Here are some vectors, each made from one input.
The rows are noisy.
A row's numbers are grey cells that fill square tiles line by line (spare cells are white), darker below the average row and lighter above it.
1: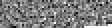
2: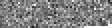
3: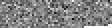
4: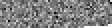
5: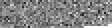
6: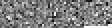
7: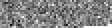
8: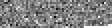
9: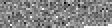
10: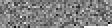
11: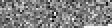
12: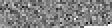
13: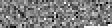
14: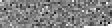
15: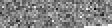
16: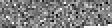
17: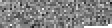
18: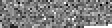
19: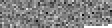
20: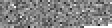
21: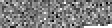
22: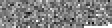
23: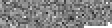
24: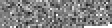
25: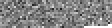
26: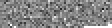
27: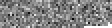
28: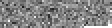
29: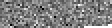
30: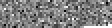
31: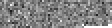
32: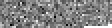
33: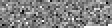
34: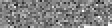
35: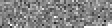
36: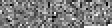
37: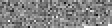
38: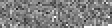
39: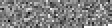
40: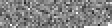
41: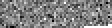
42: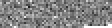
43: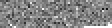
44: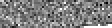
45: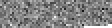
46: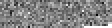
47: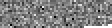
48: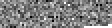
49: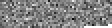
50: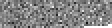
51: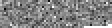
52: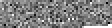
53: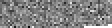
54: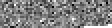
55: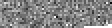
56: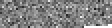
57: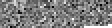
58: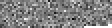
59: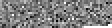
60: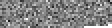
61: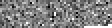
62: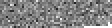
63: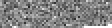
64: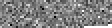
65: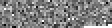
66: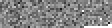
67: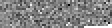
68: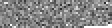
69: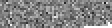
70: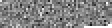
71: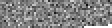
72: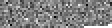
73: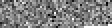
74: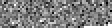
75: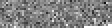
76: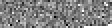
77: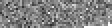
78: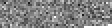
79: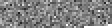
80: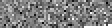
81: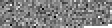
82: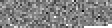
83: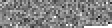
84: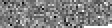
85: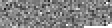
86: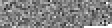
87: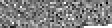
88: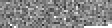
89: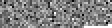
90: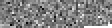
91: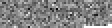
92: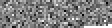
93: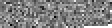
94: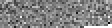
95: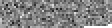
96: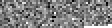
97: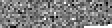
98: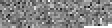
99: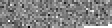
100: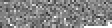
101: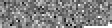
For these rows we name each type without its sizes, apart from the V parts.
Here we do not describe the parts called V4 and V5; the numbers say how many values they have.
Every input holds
a point on a circle and a value of V5, together with either three true/false values, or a value of V4.
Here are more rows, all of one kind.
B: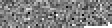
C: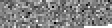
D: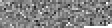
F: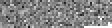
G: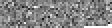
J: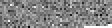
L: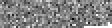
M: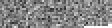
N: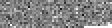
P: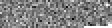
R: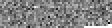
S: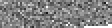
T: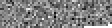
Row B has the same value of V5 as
S and T.
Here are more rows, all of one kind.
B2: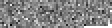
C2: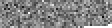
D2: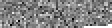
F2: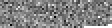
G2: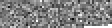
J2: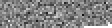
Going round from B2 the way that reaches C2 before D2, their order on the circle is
B2, F2, J2, G2, C2, D2.
